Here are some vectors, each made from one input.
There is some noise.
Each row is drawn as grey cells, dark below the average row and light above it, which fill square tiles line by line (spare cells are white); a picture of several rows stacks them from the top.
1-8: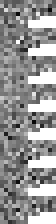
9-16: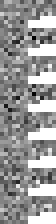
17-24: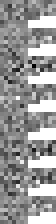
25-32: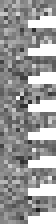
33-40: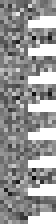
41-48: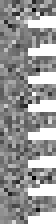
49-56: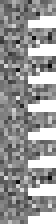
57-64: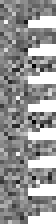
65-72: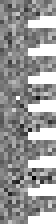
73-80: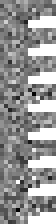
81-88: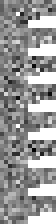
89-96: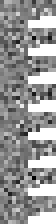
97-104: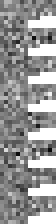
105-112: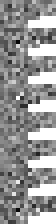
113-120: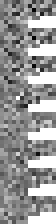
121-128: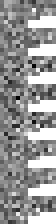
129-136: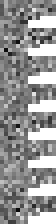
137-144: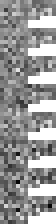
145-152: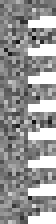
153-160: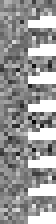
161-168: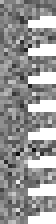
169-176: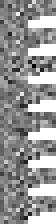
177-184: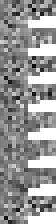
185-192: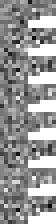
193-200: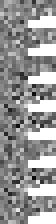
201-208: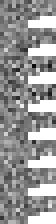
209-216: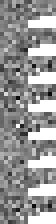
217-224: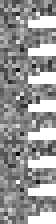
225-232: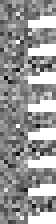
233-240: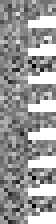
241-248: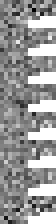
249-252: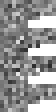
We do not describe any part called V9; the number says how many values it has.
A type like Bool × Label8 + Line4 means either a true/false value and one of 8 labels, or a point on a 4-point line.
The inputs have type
Bool × Label7 + Line10 × V9 × V9 × V9.
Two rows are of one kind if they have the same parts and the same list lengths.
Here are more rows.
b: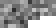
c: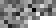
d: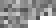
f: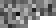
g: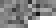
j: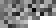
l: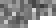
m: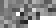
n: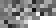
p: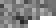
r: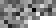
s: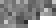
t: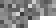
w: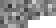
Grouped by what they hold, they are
b, d, g, l, m, p, s, t, w
c, f, j, n, r

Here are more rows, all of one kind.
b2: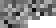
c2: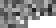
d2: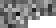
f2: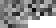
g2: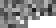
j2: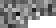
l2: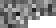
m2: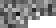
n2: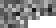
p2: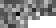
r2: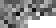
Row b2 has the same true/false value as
f2 and r2.
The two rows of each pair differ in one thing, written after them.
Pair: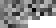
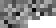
the label
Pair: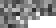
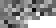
the true/false value
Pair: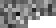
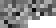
the true/false value
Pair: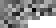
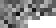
the label
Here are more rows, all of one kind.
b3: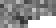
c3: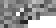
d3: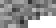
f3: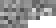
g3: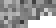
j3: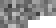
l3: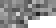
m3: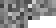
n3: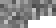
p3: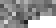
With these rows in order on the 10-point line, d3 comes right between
b3 and l3.
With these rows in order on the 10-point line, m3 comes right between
c3 and j3.
